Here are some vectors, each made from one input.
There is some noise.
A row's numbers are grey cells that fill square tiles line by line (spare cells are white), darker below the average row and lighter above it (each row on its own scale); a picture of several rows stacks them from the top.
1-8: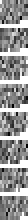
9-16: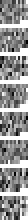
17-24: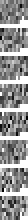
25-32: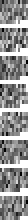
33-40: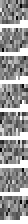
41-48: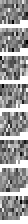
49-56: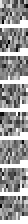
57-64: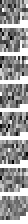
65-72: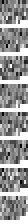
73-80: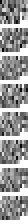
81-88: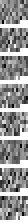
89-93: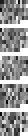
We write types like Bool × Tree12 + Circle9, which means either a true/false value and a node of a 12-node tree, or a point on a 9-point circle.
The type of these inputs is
List2(Line9).
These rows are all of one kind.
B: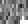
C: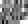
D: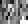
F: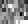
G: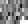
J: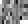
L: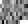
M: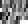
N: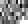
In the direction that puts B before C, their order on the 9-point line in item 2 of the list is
B, G, N, F, D, J, C, L, M.
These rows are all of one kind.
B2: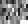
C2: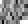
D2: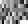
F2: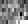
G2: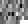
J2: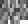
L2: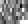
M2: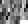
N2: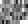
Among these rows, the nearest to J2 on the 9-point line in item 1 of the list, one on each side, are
B2 and F2.
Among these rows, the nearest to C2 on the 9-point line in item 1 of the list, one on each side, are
D2 and N2.
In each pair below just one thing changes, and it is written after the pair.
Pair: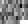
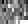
the place on the 9-point line in item 1 of the list
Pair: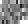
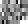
the place on the 9-point line in item 2 of the list
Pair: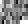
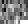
the place on the 9-point line in item 1 of the list
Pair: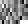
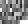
the place on the 9-point line in item 1 of the list
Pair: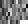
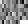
the place on the 9-point line in item 1 of the list
